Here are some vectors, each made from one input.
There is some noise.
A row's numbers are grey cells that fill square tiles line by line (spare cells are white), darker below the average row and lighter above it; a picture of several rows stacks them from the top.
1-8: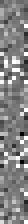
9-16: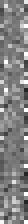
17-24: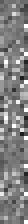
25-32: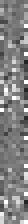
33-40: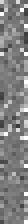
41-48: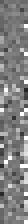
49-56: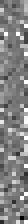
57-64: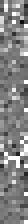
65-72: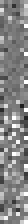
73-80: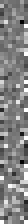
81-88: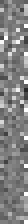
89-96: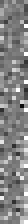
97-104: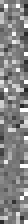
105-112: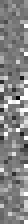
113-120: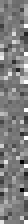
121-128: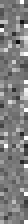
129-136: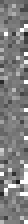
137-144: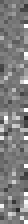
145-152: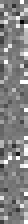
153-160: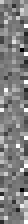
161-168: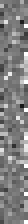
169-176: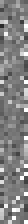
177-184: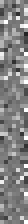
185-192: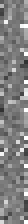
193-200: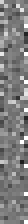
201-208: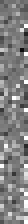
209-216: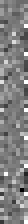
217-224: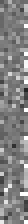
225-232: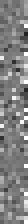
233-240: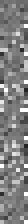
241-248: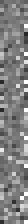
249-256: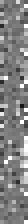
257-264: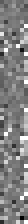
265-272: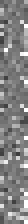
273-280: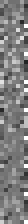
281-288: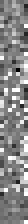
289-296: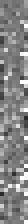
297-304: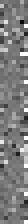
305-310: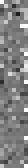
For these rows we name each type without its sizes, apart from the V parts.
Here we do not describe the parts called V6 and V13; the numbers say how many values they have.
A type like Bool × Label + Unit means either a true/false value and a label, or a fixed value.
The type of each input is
(Bool × V13 + V6) × Line.
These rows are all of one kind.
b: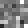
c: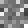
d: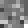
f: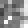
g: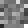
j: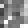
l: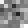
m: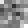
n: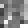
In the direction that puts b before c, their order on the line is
n, g, j, d, b, f, c, m, l.
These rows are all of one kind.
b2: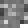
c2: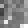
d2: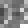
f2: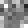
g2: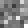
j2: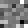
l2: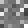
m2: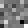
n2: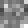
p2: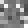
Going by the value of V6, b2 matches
c2, d2 and n2.
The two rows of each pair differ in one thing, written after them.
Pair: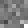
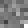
the value of V13
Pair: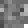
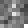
the place on the line
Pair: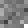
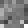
the value of V13
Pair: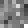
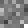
the place on the line
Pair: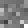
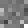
the true/false value
